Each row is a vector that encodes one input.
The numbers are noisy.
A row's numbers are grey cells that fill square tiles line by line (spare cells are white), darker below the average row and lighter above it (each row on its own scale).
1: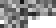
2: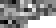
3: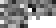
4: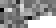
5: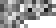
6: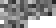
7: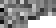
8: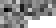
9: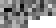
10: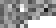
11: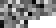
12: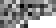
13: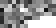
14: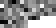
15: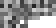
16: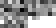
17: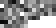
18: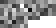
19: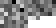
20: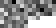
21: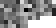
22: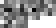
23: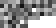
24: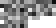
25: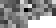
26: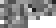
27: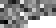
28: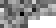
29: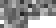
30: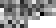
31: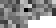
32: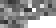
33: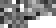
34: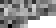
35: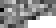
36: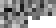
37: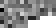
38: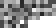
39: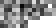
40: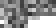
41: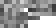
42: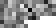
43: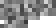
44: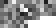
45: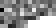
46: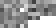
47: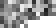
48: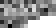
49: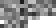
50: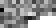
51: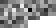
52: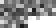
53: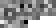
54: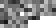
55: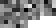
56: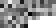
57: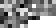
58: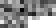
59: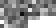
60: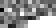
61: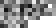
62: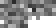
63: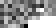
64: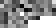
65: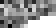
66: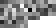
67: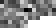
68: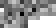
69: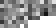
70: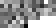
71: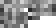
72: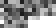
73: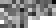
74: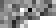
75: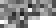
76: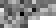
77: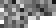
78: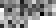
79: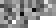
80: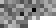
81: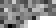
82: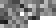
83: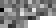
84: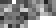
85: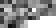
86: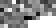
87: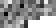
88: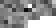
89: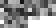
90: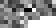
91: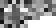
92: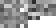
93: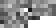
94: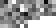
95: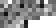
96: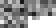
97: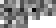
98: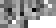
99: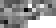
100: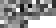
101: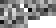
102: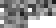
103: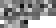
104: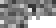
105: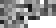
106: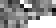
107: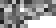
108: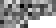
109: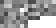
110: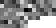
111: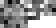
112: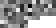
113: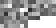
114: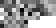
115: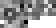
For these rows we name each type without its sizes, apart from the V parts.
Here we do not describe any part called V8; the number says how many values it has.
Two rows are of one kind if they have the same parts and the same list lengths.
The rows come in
2 kinds.
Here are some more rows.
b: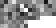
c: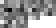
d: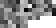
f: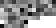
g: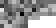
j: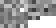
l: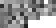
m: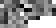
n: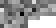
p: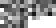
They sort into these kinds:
b, d, j, m
c, f, g, l, n, p

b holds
a point on a line and a value of V8.
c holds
a label and a value of V8.
